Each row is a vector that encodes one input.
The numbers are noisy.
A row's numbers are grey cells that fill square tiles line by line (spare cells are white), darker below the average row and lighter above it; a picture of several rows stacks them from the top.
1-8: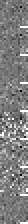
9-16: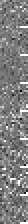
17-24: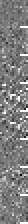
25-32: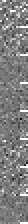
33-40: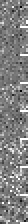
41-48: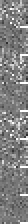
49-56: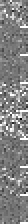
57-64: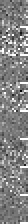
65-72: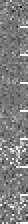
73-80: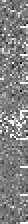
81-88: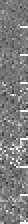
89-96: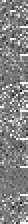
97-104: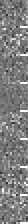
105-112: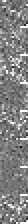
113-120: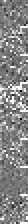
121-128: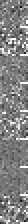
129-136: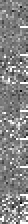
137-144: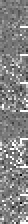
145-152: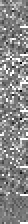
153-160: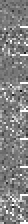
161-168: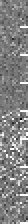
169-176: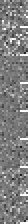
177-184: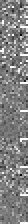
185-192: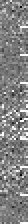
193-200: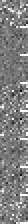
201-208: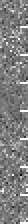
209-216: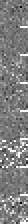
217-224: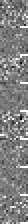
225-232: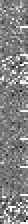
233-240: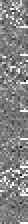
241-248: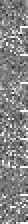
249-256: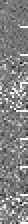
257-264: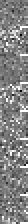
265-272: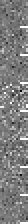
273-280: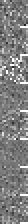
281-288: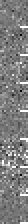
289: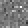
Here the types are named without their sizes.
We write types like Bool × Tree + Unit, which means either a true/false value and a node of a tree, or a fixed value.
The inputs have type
Circle + Unit.
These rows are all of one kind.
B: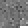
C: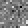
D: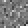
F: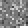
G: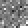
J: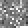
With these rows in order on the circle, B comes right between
C and G.
